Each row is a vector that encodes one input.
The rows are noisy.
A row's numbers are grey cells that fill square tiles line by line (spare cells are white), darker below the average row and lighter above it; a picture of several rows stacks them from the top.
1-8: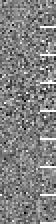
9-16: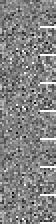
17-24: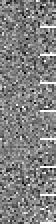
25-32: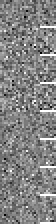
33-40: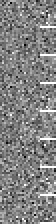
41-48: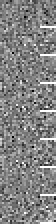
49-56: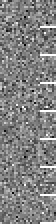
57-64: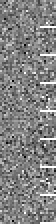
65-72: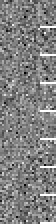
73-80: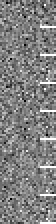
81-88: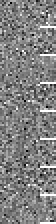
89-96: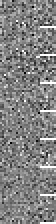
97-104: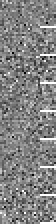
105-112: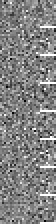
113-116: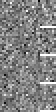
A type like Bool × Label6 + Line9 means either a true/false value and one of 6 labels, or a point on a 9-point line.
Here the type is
(Circle11 + Unit) × Line9 × Tree7.
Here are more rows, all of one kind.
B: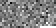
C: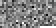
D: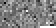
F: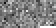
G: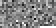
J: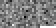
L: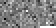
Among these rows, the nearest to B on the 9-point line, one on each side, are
G and J.
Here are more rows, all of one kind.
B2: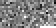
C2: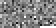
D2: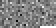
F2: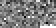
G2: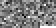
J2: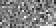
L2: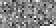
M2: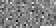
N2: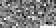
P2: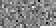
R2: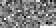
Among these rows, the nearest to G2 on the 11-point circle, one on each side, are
C2 and R2.
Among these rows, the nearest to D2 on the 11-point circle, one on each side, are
J2 and M2.
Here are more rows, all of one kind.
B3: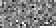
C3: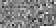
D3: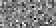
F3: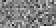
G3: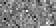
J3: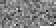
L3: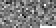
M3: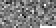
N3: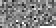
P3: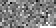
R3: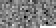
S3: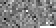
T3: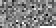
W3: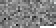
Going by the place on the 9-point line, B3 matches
G3, S3 and W3.
